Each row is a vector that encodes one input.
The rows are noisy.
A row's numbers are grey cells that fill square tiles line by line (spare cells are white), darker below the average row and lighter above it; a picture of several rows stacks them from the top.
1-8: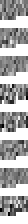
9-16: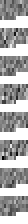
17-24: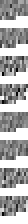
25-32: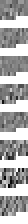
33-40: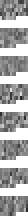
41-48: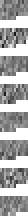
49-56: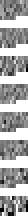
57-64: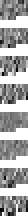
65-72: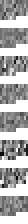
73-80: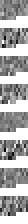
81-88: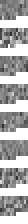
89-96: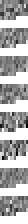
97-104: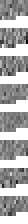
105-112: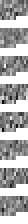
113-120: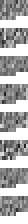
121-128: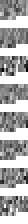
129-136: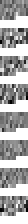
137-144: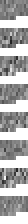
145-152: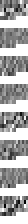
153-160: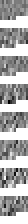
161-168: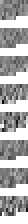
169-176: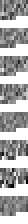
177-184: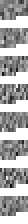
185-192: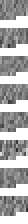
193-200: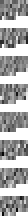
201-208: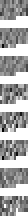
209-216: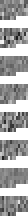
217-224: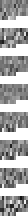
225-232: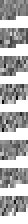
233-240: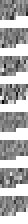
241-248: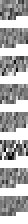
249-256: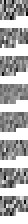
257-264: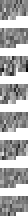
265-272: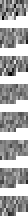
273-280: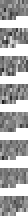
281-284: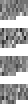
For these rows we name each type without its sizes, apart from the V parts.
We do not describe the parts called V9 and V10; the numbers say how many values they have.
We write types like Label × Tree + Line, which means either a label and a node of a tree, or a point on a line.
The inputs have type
((Bool × Bool × Bool + Unit) × Line + V9) × V10.
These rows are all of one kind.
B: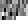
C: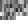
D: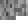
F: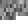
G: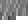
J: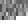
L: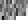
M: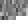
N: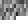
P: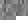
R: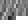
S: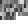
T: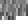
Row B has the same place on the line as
M and P.
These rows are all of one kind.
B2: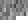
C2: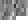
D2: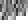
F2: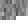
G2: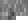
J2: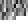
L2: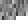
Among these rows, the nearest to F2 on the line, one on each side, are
D2 and G2.
